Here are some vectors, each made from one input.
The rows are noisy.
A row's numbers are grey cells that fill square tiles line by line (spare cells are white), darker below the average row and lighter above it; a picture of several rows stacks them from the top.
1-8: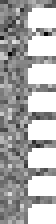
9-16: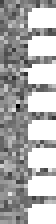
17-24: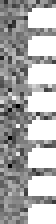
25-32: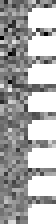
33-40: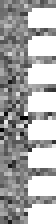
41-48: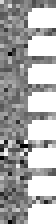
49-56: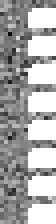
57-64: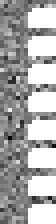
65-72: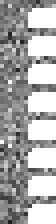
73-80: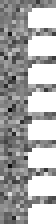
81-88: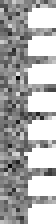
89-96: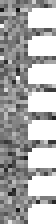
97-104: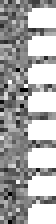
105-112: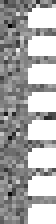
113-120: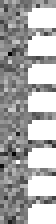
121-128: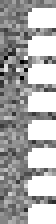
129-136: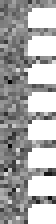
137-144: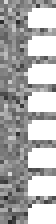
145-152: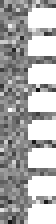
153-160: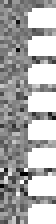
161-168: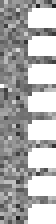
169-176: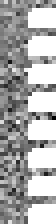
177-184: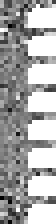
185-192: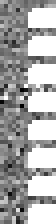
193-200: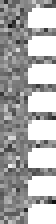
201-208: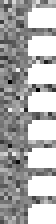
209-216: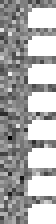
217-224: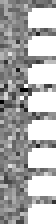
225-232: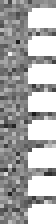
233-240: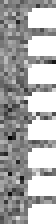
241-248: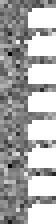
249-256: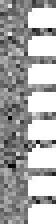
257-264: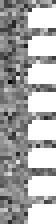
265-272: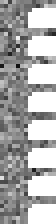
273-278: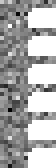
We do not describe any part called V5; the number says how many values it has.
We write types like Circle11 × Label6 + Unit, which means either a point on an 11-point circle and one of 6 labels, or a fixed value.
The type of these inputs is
List2(Bool × (Line6 + V5)).
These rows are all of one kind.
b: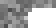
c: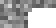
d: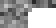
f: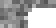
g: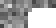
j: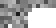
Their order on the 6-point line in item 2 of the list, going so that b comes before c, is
b, j, g, c, f, d.
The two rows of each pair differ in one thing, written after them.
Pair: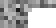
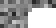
the value of V5 in item 1 of the list
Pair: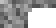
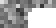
the true/false value in item 1 of the list
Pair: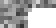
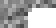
the true/false value in item 2 of the list
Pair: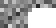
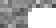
the value of V5 in item 1 of the list
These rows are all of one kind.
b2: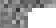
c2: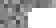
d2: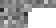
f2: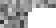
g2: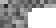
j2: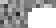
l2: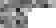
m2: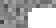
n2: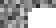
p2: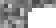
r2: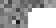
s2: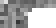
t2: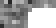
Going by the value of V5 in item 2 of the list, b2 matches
d2, n2, p2 and r2.
